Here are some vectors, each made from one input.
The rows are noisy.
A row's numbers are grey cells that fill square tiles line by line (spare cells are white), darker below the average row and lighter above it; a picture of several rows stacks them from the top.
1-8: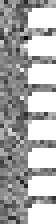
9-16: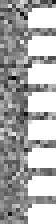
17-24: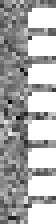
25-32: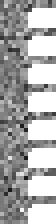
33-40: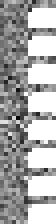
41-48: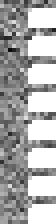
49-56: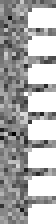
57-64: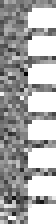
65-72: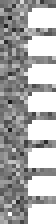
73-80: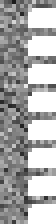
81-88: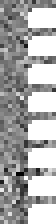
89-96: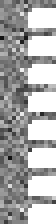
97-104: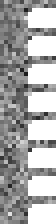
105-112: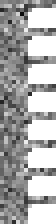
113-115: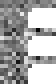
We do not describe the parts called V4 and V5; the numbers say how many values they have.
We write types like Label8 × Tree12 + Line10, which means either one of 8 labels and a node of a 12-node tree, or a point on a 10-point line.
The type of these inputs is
Bool × Line6 × (Unit + V4 × V5).
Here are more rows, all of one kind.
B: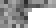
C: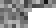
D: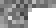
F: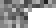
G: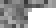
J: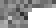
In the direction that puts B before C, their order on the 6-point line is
B, G, D, J, C, F.
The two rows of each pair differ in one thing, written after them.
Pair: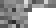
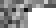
the value of V4
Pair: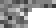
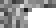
the true/false value
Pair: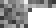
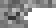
the true/false value
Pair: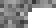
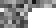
the place on the 6-point line
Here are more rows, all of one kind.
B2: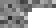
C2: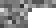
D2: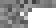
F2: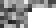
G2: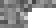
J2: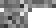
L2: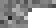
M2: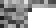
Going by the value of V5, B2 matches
D2 and L2.
